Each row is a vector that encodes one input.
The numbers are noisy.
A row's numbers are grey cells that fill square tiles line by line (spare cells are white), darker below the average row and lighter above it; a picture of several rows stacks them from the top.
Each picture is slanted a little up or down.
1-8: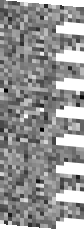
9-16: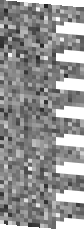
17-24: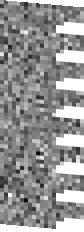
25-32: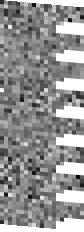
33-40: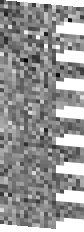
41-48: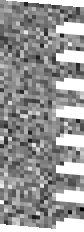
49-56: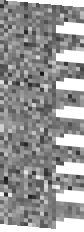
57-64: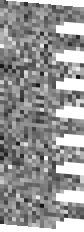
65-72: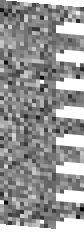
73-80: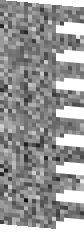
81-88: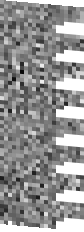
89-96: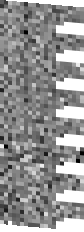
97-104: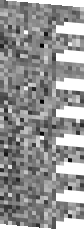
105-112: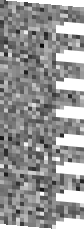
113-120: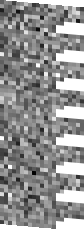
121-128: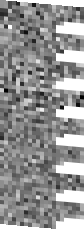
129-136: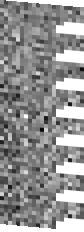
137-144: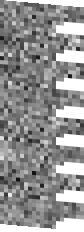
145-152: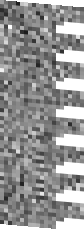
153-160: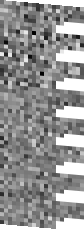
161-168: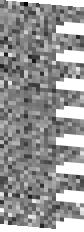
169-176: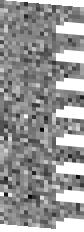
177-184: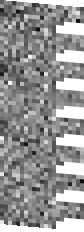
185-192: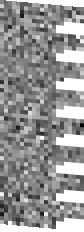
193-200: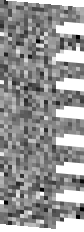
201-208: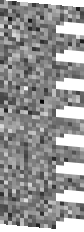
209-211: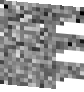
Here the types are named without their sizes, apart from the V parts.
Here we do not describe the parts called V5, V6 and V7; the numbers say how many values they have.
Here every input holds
either a label and a value of V6, or a point on each of two lines, or a true/false value and a value of V5, or a value of V7.
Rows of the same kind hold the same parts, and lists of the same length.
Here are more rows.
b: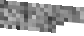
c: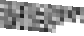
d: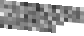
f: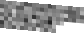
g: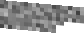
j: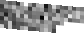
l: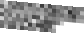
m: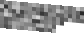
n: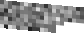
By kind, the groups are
b, d, g
c, m
f, l
j, n

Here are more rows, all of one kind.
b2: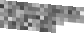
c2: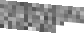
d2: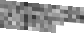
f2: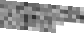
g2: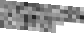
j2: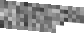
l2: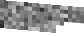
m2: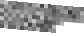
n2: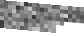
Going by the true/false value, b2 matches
c2 and m2.
